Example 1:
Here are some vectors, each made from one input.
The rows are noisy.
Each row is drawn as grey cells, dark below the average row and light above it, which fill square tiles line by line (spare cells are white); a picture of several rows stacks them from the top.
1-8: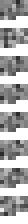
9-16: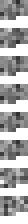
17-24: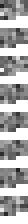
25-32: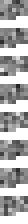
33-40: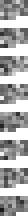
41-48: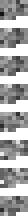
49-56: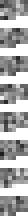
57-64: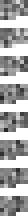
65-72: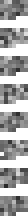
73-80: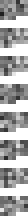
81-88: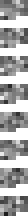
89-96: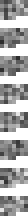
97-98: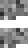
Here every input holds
either a node of a 10-node tree, or a node of a 13-node tree.
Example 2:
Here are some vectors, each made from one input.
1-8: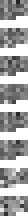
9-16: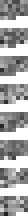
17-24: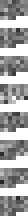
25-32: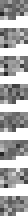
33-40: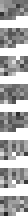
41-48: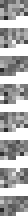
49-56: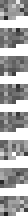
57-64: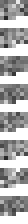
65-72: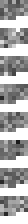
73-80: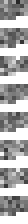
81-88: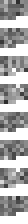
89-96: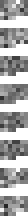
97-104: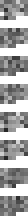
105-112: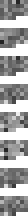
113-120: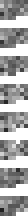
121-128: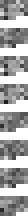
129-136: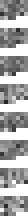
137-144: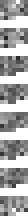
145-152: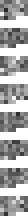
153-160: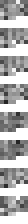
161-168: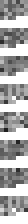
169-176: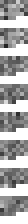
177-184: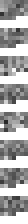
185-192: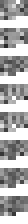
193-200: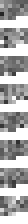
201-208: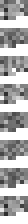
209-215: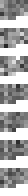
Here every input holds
either a node of a 10-node tree, or a node of a 17-node tree.
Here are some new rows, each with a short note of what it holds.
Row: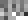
a node of a 10-node tree
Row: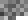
a node of a 17-node tree
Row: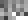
a node of a 10-node tree
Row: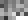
a node of a 10-node tree
